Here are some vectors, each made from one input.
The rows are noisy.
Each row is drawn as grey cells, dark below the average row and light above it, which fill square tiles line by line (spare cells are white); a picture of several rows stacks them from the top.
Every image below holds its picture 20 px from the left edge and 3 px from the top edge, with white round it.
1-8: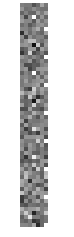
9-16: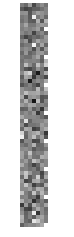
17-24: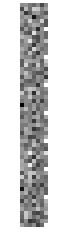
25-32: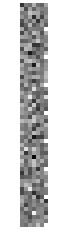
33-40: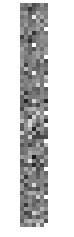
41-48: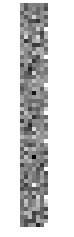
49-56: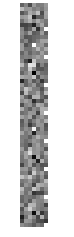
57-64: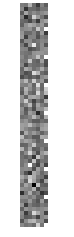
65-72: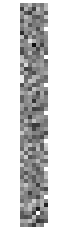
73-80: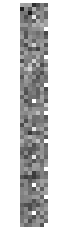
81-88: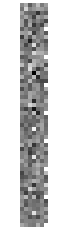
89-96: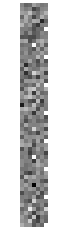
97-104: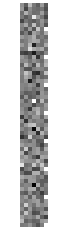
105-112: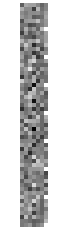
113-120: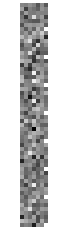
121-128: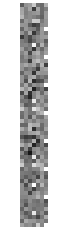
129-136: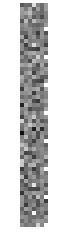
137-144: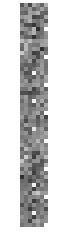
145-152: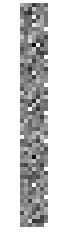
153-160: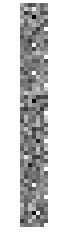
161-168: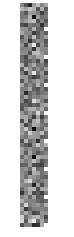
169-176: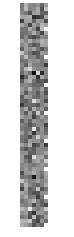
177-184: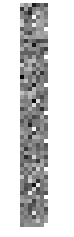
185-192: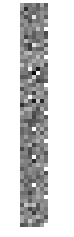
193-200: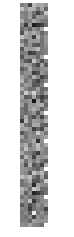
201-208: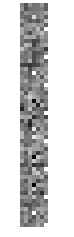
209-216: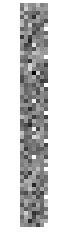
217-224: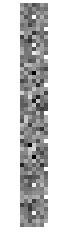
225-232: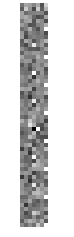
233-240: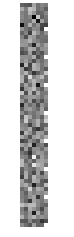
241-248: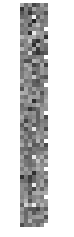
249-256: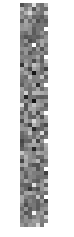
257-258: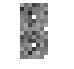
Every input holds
a point on an 11-point line, together with either a point on a 13-point circle, or a fixed value.
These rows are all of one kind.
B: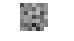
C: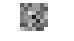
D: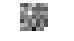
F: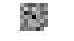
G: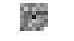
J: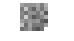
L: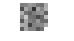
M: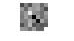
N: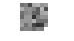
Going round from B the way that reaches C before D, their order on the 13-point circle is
B, C, M, F, G, N, J, D, L.
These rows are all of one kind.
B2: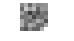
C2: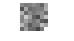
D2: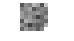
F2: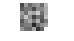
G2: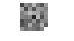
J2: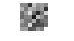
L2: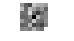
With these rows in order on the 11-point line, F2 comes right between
C2 and D2.
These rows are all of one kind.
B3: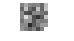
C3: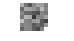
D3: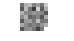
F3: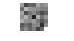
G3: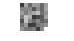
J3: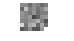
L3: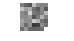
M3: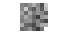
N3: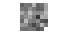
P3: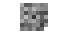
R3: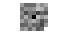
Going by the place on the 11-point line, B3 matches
C3, F3, P3 and R3.
